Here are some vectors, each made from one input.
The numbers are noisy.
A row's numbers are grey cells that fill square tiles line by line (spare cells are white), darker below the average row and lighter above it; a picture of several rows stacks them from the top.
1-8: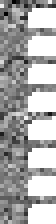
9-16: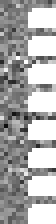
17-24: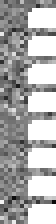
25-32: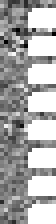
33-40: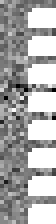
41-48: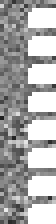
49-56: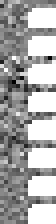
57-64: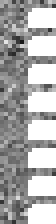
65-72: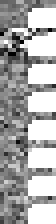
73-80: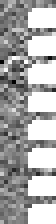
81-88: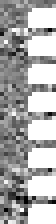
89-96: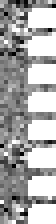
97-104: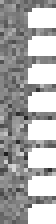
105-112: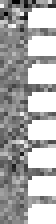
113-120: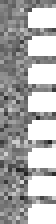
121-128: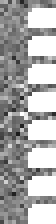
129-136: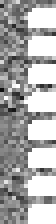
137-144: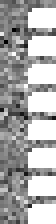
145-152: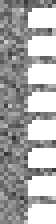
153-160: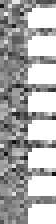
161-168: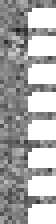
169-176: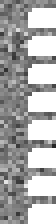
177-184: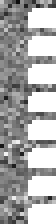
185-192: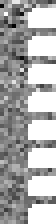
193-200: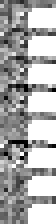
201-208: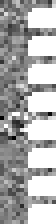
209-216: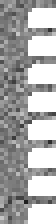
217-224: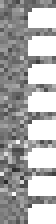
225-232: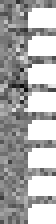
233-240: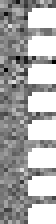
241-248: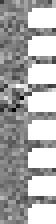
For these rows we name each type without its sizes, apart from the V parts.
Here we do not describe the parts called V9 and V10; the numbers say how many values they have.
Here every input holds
a true/false value, together with either a label, or a value of V9 and a value of V10.
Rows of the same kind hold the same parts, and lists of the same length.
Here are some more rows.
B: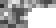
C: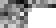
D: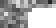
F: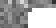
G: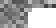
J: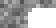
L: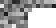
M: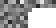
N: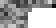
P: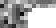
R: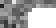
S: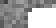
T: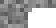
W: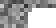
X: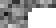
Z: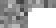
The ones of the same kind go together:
B, C, G, J, N, P, R, Z
D, F, L, M, S, T, W, X

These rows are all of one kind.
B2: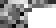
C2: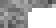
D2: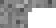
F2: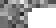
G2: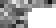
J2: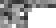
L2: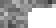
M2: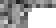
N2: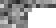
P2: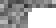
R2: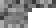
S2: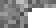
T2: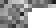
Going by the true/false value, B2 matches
F2, R2, S2 and T2.
